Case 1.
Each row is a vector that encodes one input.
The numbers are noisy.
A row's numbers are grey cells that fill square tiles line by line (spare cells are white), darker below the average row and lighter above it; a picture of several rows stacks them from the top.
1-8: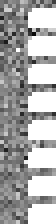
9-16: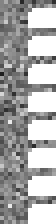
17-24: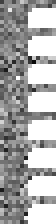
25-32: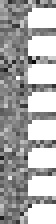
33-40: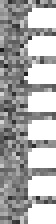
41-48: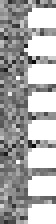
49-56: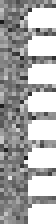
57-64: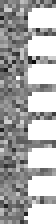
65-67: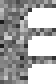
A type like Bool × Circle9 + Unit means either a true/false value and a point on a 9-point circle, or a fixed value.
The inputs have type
Tree11.
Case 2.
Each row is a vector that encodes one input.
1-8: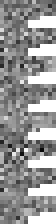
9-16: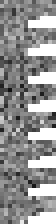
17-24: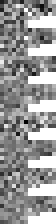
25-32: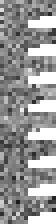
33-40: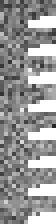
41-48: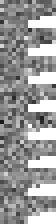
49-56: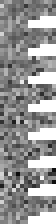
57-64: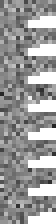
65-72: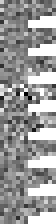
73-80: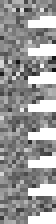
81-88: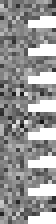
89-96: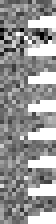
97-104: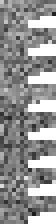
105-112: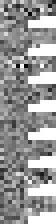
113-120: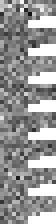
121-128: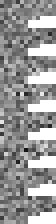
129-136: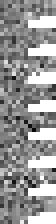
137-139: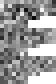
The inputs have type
Circle14.
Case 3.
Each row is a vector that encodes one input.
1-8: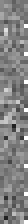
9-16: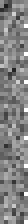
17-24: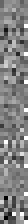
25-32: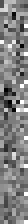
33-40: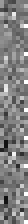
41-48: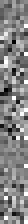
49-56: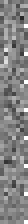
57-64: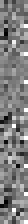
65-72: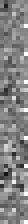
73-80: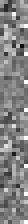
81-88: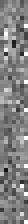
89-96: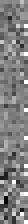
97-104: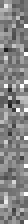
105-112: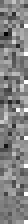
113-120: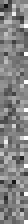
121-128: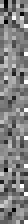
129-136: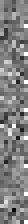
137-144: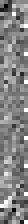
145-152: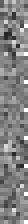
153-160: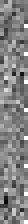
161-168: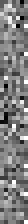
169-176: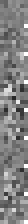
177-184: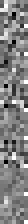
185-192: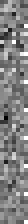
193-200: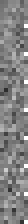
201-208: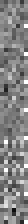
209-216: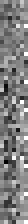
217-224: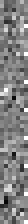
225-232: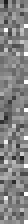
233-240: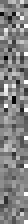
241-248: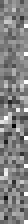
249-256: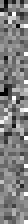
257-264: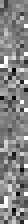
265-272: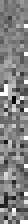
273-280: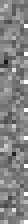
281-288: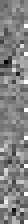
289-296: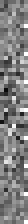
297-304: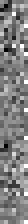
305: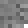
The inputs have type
Line8.
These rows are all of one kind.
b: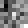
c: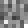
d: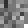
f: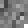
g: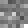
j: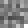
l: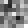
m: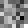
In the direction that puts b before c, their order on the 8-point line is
l, g, m, j, b, d, f, c.
